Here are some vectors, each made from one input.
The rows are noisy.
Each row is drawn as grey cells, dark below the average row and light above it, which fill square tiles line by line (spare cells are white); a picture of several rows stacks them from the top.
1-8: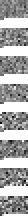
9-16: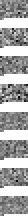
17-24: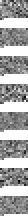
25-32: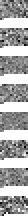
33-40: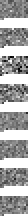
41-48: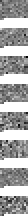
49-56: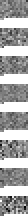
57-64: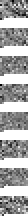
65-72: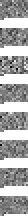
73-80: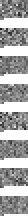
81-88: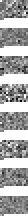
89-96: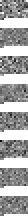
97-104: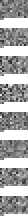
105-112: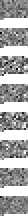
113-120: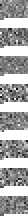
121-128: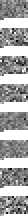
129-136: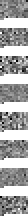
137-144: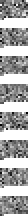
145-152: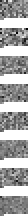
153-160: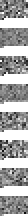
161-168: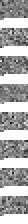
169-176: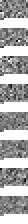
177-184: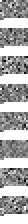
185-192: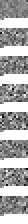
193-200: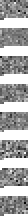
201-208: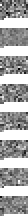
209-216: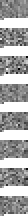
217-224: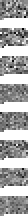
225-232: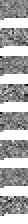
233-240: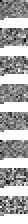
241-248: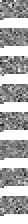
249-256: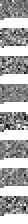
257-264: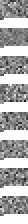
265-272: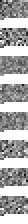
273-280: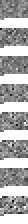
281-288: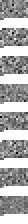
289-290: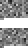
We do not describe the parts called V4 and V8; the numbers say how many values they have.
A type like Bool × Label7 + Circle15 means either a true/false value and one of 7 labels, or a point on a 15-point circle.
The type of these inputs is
Bool × Bool × Bool × Bool × V4 × V8 + List2(Circle5).
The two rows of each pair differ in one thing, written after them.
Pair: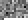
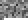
one of the four true/false values
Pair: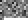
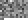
the value of V8
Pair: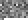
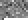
the value of V4
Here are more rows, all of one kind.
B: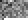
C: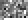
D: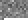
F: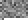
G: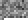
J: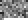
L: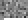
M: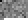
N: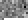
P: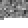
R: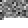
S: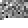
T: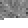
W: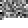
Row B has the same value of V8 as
C, D and N.
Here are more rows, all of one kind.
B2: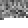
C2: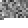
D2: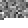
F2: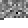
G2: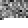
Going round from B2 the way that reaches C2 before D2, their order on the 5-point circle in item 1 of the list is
B2, G2, C2, D2, F2.
